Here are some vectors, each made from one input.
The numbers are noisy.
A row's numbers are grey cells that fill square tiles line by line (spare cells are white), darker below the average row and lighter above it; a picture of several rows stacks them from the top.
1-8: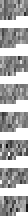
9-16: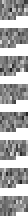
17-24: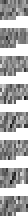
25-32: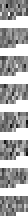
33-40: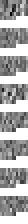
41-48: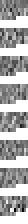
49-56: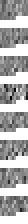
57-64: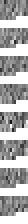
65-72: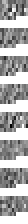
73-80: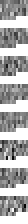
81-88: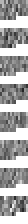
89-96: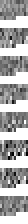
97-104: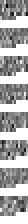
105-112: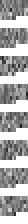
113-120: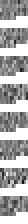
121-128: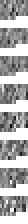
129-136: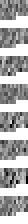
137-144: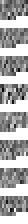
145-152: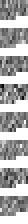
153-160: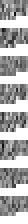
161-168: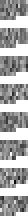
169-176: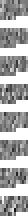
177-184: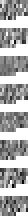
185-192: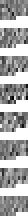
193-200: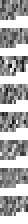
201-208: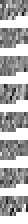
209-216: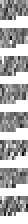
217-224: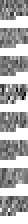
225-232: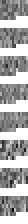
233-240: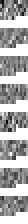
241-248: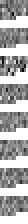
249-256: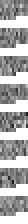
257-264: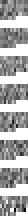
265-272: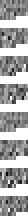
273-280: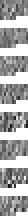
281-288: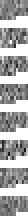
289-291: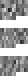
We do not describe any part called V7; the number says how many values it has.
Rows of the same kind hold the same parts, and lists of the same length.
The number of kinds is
4.
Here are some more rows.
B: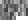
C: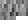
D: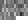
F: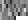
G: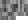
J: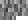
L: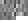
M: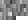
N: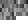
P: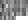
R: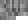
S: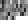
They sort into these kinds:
B, G, J, S
C, R
D, F, M, N
L, P

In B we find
one of 5 labels and one of 6 labels.
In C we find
a value of V7.
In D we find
a node of a 14-node tree.
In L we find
a point on a 10-point circle and a value of V7.
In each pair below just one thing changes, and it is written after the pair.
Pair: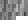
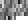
the place on the 10-point circle
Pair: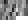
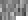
the value of V7
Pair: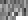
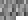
the value of V7
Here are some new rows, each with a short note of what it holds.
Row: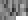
a value of V7
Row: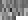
a node of a 14-node tree
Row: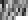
a point on a 10-point circle and a value of V7
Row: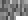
one of 5 labels and one of 6 labels
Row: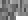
one of 5 labels and one of 6 labels
